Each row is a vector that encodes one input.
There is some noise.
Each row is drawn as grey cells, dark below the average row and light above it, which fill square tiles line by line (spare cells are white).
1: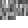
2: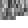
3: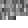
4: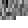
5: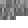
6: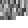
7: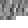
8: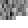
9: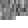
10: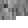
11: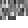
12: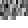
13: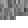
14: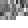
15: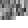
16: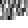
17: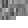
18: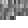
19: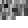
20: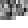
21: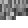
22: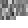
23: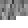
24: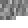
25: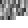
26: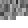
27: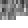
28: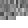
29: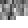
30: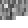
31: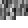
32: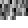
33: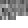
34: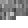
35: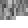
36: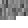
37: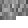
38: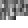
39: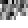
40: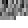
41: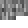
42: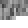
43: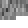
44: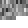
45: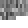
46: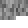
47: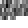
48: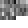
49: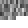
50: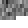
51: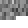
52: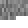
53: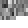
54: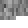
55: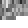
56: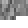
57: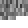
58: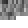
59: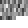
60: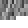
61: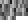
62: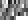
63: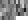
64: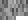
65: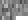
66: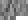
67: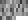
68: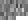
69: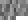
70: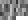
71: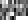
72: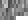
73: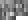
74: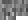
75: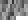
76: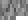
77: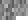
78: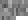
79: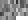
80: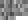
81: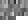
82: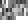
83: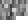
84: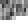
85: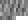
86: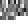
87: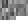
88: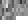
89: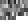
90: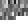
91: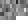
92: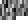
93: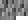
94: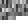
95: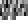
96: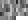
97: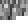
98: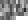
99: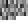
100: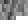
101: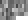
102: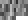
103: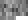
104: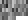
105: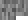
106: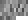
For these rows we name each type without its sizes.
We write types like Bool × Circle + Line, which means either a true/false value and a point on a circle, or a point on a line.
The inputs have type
Tree.
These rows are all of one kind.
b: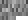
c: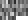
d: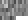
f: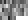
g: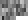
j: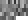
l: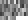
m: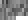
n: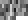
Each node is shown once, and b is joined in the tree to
j.
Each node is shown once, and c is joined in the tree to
f and m.
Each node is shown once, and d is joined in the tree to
l and m.
